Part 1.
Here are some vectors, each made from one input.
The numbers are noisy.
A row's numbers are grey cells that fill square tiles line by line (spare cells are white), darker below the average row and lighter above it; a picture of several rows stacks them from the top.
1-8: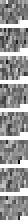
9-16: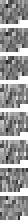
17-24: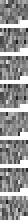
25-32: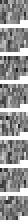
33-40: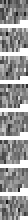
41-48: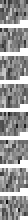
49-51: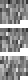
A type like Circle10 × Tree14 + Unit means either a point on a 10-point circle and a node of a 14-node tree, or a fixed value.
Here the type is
Bool × Bool × Bool.
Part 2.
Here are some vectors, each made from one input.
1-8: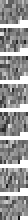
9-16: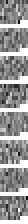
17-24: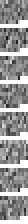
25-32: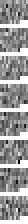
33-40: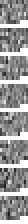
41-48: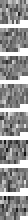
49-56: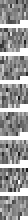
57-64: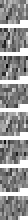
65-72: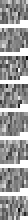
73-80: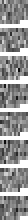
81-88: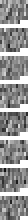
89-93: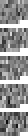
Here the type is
Bool × Bool × Bool × Bool.
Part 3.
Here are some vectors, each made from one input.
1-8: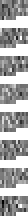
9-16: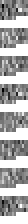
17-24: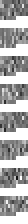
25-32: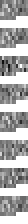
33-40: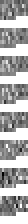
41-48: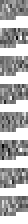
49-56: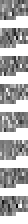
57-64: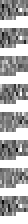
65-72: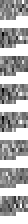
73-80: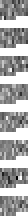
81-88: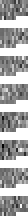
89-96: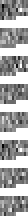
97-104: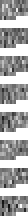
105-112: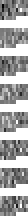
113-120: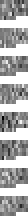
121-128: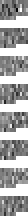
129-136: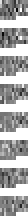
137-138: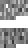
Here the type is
Circle13.
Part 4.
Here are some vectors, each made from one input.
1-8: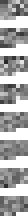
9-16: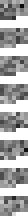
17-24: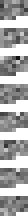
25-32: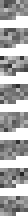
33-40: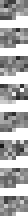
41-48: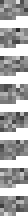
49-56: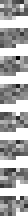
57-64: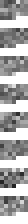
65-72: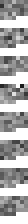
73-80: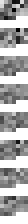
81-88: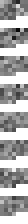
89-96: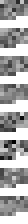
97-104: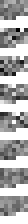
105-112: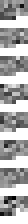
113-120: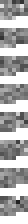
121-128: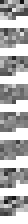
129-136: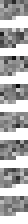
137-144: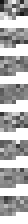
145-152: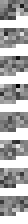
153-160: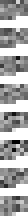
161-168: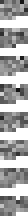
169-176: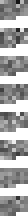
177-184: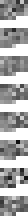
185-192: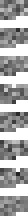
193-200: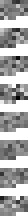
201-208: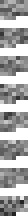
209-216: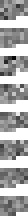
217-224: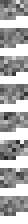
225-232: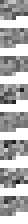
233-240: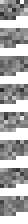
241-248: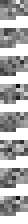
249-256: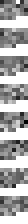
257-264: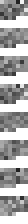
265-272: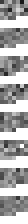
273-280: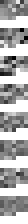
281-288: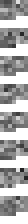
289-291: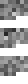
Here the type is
Line7.
